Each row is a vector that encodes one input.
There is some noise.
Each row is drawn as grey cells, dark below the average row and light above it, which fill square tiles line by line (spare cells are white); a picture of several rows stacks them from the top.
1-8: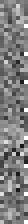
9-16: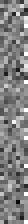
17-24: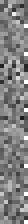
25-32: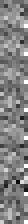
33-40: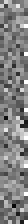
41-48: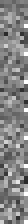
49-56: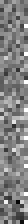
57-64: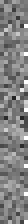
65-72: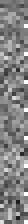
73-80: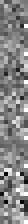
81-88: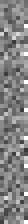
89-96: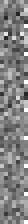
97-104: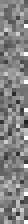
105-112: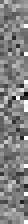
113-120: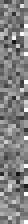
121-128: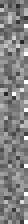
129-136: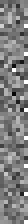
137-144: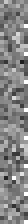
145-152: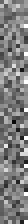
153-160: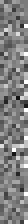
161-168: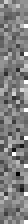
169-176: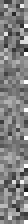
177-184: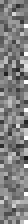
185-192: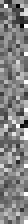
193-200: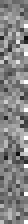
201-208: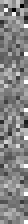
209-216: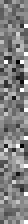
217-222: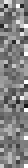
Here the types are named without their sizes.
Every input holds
a point on a circle.
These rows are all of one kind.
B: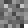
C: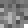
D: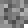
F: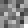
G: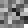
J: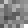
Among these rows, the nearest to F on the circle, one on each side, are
B and C.
